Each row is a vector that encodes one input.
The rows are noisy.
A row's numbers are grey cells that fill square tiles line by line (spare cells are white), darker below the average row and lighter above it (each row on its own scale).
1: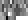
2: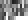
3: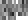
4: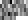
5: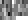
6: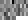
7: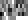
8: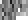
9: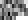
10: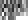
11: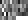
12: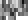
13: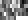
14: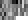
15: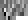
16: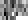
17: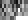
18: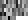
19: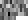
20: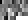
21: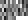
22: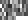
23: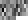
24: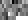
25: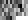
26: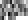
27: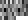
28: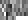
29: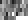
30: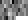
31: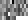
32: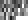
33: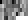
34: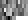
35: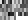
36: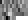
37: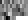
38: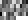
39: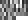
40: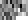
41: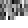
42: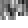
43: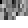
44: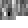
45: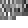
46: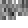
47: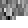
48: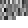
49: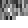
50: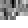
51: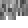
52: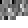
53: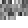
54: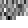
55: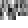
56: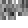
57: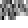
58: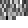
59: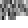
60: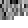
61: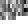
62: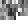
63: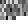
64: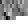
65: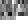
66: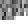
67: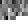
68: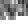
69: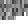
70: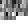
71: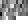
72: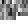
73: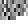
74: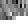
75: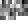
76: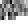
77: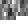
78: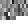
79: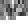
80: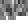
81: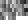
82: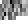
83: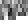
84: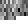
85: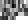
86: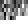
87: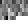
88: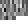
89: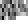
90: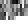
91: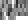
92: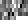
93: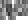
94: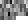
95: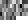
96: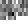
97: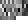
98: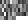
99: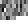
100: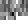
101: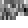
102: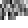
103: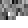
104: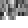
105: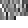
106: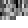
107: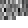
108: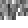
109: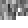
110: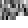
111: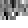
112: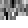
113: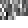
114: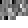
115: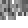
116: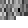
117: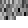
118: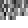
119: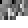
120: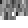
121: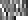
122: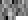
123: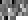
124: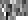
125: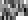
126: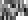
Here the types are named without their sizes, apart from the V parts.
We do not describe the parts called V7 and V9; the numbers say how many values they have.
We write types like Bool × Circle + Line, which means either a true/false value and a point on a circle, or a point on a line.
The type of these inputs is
(Line + V7) × (Line + V9).
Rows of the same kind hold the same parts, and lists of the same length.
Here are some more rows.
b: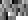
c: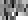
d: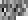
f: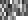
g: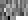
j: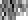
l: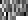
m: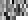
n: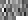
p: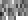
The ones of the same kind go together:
b, c, m
d, g, j
f, l, n
p

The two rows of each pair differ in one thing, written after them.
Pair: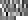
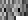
the value of V7
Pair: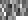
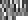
the value of V7
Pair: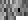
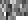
the value of V7
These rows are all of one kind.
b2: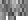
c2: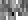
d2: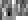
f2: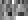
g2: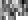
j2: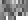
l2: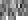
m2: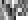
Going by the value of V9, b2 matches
j2 and m2.
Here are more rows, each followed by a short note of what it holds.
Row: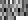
a point on a line and a value of V7
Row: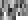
a value of V7 and a value of V9
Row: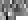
a point on each of two lines
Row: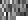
a point on a line and a value of V7
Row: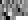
a point on each of two lines
